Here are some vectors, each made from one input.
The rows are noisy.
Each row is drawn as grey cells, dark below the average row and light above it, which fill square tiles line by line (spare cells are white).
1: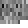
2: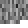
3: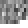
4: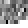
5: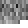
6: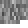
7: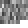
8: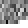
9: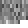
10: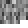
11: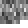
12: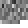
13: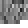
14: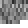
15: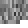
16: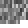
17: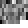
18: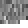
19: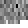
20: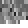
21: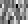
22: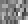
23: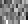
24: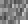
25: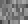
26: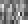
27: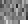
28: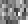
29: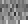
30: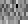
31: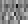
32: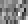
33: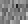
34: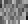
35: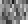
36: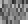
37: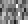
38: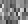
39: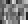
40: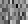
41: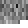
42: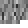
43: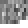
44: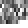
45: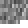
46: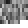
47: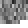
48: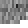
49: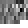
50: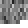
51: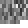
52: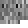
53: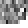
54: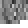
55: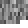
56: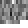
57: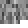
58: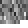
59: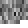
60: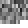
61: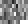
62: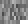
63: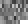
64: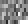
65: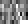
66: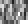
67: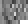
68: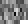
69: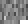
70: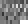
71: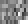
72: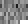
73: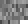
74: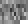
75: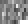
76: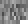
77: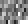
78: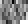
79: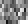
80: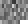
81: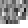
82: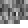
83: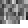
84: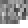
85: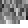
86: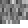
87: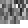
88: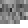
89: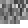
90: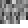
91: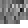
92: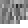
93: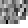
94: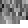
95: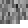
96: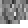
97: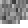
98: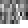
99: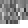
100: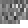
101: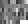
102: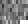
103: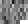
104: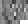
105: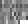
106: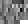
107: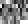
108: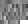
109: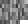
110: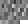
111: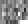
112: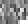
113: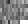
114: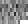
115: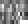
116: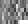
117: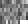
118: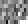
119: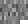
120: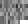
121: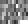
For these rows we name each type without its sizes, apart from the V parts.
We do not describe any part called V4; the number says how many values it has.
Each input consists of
either a true/false value and a value of V4, or a list of points on a line.
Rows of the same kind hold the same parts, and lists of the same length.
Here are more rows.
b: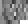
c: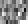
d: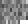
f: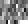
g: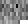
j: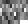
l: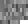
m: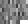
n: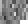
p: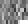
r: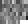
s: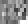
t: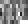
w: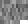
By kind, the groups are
b, j, n
c, f, p, s
d, g, l, m, r, w
t

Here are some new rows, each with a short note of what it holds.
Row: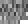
a list of two items
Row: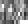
the empty list
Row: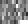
a true/false value and a value of V4
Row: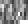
the empty list
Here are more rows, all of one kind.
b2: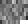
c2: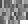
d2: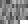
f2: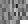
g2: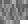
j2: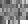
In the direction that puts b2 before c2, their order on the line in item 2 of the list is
j2, b2, g2, f2, d2, c2.
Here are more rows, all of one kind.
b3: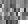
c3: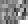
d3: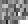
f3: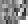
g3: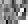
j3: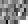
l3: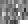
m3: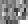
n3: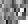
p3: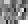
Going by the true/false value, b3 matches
g3, n3 and p3.
